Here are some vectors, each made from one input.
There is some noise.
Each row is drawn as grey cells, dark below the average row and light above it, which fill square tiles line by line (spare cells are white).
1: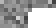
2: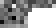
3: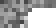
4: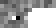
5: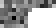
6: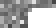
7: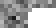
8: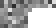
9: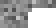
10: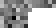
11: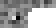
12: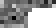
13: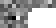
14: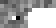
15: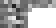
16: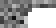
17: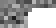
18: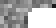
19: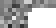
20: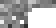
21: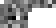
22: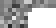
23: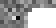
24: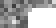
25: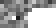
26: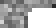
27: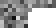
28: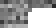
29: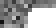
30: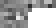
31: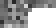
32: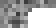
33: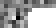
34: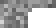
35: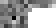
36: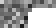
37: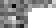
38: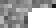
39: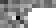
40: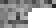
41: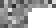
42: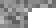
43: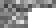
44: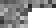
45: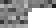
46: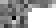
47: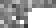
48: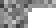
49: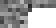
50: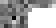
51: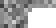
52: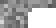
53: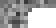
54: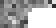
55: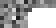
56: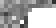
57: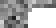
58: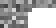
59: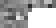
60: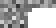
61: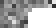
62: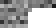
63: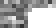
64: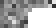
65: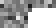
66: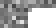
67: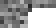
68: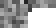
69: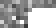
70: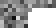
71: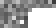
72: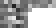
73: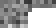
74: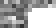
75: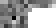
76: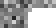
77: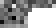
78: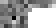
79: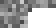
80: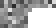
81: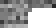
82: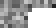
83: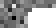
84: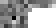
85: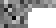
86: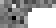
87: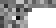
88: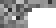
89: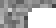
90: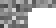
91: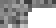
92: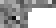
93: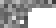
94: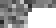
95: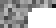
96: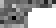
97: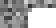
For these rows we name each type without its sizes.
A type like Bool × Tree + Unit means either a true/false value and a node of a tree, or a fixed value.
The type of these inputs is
(Bool × Bool × Bool × Bool + Unit) × Line.
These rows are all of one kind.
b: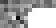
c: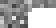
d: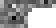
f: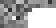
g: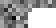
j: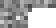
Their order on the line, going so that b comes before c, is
d, g, j, b, c, f.
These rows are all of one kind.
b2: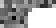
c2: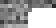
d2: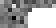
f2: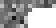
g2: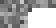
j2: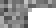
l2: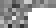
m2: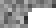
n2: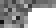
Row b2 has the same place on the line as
d2 and f2.
